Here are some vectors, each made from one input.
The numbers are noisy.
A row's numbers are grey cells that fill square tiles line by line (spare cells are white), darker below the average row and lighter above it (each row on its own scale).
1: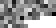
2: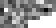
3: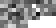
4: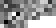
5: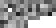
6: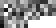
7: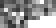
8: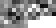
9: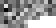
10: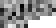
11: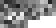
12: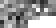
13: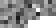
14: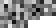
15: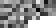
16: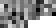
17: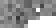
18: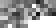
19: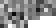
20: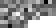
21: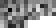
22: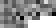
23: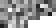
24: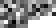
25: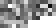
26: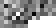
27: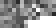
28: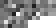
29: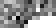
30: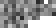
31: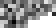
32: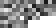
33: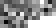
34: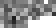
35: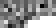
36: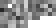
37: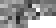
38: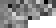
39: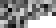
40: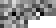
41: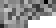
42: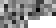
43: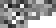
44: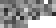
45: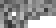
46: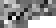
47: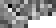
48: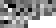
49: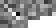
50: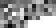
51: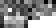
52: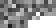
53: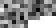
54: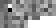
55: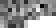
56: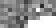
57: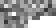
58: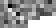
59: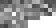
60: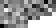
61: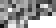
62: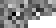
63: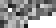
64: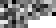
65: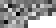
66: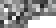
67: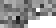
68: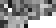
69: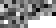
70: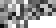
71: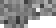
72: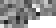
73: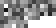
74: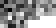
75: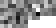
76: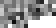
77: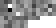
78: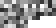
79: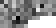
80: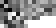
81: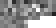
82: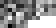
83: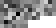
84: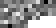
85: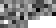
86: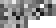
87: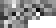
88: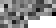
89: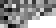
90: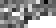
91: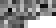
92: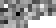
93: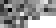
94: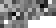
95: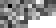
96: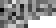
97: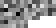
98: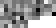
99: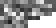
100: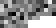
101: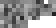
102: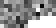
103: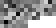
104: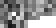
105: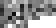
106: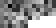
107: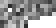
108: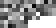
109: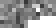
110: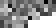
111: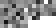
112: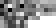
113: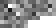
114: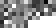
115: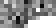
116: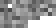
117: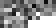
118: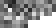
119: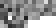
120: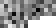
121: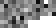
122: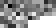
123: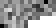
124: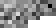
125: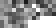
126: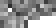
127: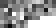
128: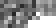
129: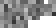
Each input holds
either a point on a 6-point circle and a true/false value, or a point on an 8-point line.
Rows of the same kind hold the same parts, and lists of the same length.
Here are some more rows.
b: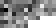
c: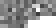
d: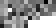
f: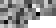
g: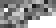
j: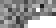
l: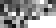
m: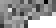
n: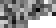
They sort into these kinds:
b, d, g, l, m
c, f, j, n

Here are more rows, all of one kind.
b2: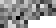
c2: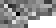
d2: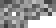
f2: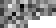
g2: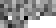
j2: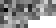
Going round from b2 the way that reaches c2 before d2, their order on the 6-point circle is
b2, g2, c2, j2, f2, d2.
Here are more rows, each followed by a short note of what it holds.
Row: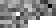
a point on a 6-point circle and a true/false value
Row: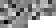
a point on a 6-point circle and a true/false value
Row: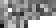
a point on a 6-point circle and a true/false value
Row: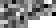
a point on an 8-point line
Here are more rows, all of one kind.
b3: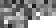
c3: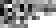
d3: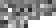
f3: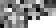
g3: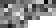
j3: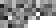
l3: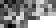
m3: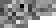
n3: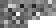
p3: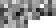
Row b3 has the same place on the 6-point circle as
d3 and l3.
